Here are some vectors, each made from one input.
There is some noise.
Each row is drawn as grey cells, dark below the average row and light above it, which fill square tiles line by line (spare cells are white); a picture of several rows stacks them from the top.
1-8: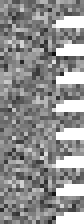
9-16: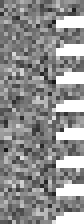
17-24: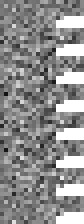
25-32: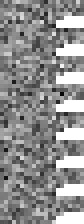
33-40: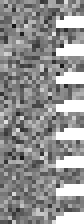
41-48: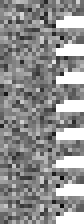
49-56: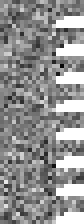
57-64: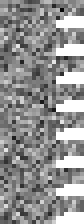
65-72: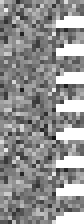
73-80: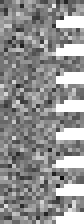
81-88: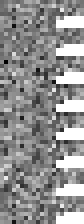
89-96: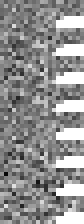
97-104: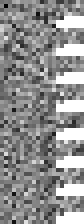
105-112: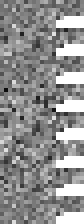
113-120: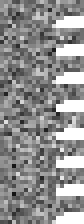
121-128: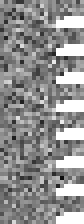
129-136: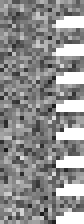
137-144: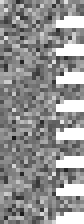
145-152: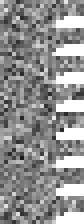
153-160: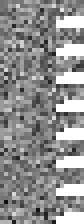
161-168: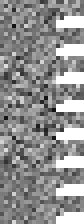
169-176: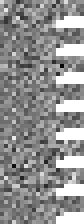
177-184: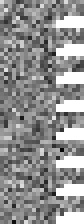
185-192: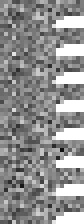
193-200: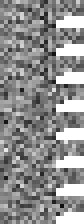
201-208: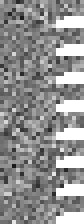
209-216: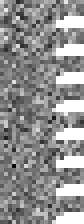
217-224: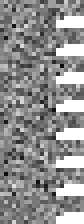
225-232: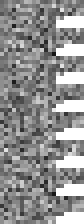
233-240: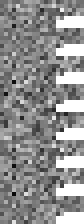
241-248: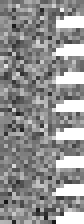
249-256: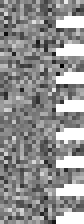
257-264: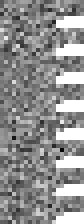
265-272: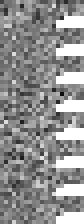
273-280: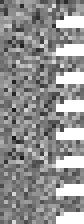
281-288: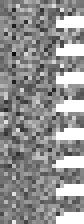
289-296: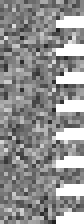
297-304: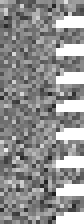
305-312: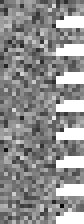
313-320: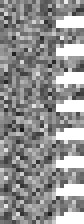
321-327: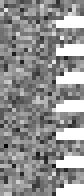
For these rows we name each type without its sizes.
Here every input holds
four true/false values.
